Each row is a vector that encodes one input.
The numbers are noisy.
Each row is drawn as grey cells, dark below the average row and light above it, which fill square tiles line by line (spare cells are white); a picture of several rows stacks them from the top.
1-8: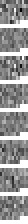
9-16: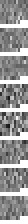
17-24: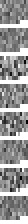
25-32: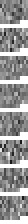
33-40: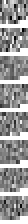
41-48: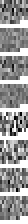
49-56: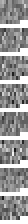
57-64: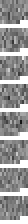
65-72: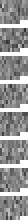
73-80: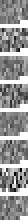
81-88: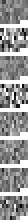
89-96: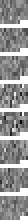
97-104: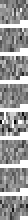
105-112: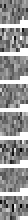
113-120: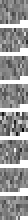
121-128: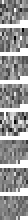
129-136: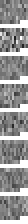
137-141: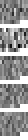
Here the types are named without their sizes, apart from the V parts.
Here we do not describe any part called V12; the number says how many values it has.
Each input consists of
either a point on a circle, a label and a value of V12, or a fixed value.
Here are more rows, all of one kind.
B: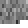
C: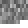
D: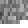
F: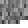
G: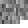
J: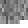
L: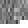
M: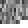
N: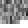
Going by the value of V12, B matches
D, F and G.
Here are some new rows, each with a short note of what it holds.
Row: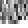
a fixed value
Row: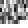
a fixed value
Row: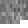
a point on a circle, a label and a value of V12
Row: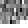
a point on a circle, a label and a value of V12
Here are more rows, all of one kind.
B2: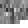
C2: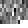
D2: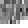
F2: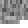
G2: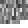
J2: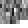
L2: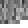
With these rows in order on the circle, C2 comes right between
D2 and L2.
